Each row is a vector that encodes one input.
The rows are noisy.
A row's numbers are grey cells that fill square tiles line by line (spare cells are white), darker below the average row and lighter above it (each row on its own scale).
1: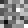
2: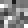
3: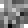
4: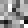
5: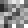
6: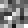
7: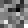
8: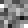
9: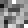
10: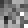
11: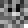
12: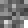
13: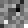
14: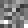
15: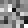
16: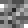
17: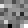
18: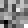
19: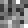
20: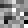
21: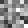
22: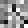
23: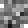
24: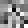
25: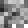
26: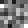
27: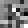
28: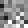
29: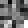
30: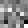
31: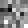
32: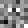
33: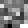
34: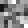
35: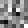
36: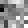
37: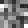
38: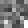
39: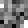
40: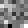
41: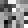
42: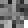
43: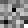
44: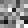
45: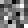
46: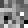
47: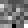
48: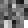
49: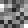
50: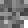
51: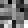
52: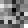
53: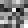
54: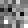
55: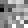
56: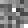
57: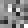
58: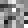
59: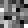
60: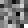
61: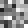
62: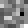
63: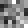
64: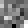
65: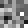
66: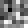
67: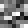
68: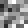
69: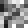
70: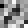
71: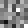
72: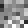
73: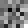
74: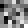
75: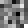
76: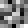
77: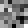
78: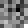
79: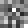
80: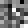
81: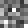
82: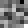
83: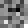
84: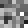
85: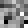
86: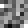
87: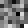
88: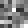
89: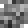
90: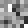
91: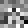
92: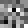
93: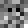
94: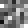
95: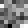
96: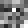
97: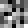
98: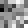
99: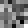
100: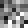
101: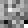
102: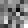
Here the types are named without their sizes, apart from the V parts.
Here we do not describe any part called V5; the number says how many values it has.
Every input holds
a list of items, each a true/false value and a value of V5.
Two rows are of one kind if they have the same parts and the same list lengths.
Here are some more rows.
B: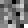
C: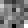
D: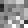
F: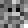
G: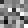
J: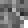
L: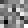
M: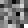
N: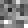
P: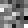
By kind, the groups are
B, M
C, F, J, N, P
D, G, L

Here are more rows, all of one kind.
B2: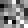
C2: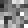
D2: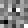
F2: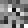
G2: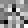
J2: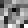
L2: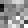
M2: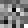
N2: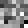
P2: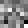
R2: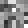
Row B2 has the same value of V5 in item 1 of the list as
D2, F2 and M2.
